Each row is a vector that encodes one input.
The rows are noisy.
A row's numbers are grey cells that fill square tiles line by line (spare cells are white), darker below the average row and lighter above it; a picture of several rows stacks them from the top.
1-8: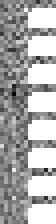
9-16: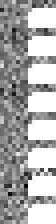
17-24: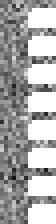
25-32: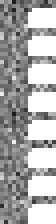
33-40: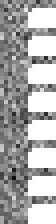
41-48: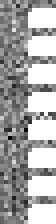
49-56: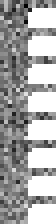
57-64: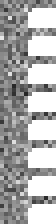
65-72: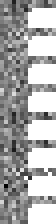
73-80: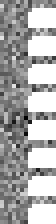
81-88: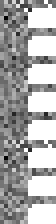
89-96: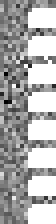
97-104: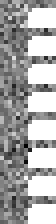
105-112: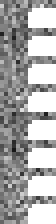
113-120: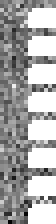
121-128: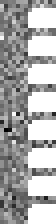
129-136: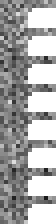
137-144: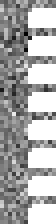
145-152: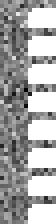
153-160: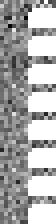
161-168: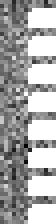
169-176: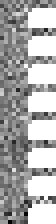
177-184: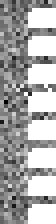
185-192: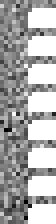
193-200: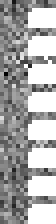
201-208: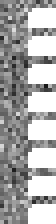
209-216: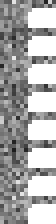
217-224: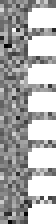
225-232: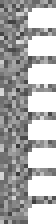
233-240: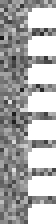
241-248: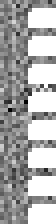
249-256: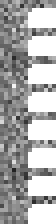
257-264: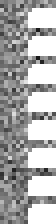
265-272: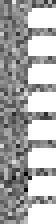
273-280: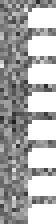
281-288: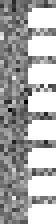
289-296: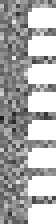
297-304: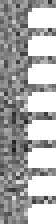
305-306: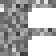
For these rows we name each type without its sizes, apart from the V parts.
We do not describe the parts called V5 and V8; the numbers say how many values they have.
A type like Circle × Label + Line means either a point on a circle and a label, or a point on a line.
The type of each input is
(Bool × Bool × Bool × Bool × V5 × V8 + Unit) × Label.
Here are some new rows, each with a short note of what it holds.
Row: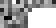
a label
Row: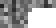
a label, four true/false values, a value of V5 and a value of V8
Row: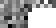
a label
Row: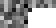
a label
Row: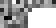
a label
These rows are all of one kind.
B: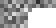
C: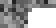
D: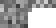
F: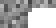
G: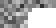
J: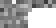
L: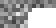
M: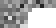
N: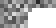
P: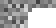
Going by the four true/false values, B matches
F, J, M and N.
